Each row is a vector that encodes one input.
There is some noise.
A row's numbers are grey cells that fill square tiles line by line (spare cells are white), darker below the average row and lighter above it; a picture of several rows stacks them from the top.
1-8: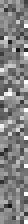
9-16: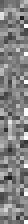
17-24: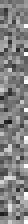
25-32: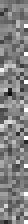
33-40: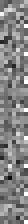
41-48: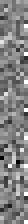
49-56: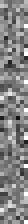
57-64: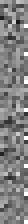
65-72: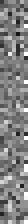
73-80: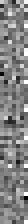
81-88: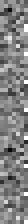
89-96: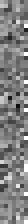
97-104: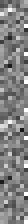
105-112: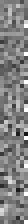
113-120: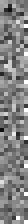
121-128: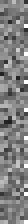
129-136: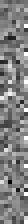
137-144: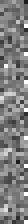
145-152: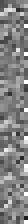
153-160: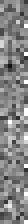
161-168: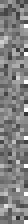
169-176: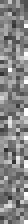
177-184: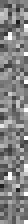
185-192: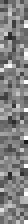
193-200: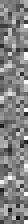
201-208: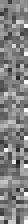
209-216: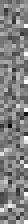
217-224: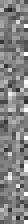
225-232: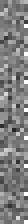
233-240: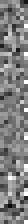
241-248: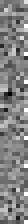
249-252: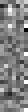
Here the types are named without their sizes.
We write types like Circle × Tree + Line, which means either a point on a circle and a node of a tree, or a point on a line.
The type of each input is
(Bool × Circle + Line) × Line.
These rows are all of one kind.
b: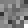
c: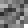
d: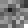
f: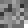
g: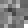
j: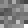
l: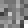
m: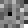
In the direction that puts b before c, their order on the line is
j, l, b, g, d, c, f, m.
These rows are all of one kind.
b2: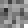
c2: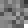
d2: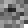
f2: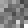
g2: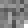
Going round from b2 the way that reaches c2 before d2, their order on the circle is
b2, c2, f2, d2, g2.
